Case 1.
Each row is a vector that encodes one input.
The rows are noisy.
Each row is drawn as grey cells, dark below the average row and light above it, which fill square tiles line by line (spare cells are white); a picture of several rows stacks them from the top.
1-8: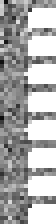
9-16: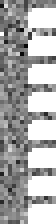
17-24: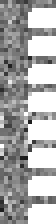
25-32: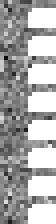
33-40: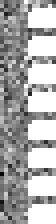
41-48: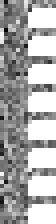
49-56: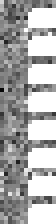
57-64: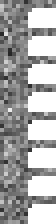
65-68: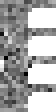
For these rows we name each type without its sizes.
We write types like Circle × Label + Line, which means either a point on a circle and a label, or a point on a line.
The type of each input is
Bool × Bool × Bool × Bool × Line.
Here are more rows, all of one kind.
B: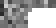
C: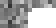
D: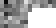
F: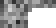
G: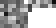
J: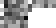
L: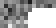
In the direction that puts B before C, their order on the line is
F, L, B, C, D, G, J.
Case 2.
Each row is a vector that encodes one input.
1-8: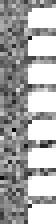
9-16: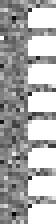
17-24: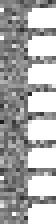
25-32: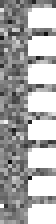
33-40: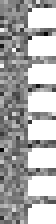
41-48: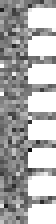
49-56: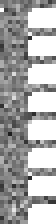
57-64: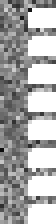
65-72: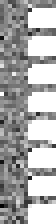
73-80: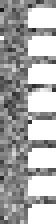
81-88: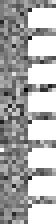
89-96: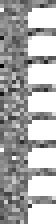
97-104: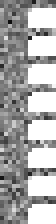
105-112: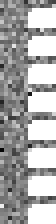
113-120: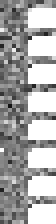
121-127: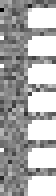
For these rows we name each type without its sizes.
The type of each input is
Circle + Line.
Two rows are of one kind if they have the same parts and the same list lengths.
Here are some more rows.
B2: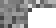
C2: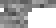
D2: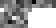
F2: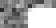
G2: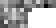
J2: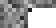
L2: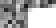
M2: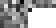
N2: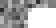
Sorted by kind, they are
B2, G2, J2, M2
C2, D2, F2, L2, N2

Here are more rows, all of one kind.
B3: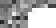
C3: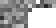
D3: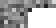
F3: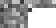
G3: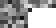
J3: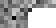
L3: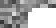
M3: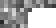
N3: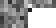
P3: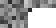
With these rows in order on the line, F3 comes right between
D3 and J3.
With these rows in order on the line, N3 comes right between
C3 and G3.
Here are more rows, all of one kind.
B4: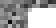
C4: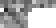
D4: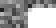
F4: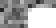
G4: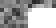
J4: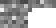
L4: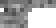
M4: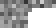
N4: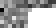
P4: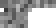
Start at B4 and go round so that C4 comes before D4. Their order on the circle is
B4, P4, L4, C4, J4, M4, N4, F4, G4, D4.
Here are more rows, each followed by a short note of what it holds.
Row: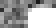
a point on a circle
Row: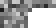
a point on a line
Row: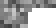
a point on a line
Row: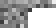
a point on a line
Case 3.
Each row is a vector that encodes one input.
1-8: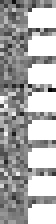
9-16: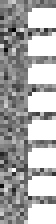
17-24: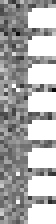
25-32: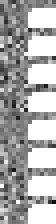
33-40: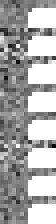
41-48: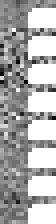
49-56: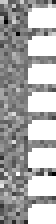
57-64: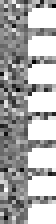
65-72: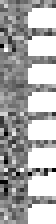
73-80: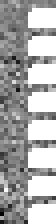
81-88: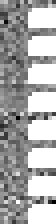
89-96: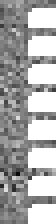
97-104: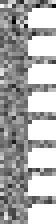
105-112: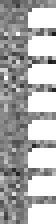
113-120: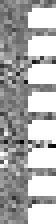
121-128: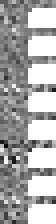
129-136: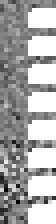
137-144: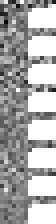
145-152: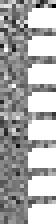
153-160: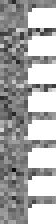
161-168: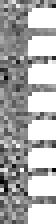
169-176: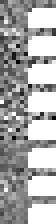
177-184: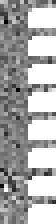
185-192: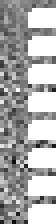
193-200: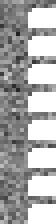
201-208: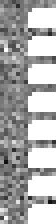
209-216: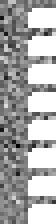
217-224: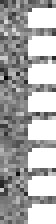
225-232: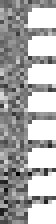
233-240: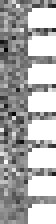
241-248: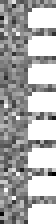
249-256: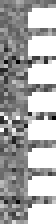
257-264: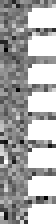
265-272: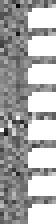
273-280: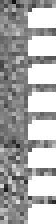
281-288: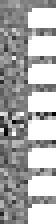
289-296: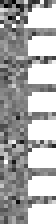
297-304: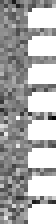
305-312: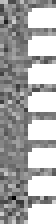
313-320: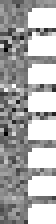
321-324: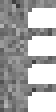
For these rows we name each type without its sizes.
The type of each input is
List(Line × Line).
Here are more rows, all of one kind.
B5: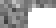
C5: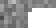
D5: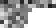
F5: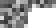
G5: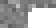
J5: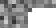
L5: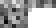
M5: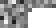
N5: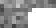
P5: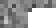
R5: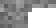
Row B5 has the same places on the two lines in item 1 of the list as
D5, F5, G5 and L5.
